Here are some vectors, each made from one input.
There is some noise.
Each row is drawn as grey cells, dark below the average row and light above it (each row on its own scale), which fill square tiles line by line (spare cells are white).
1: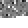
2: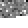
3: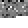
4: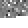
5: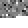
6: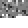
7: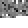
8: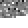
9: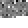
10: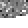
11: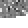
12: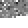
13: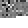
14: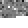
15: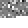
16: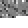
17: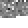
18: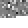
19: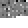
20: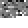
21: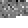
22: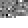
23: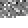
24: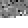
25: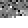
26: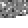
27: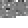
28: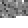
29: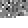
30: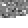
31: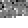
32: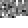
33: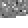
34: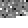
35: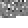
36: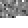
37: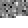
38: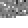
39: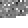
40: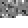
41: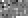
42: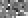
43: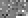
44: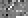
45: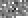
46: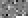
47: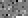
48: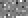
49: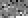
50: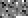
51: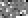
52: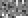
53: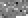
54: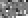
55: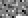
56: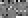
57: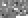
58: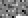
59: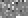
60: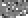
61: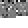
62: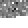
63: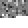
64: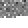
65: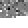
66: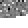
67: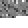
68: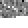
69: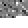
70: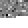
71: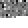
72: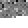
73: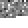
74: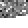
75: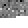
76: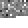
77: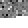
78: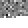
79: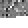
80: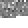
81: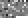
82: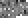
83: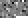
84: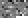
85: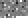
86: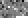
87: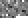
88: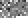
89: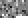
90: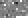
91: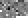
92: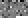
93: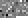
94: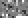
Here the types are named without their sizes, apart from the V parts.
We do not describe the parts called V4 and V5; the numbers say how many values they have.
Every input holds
a point on each of two lines, a true/false value, a value of V4 and a value of V5.
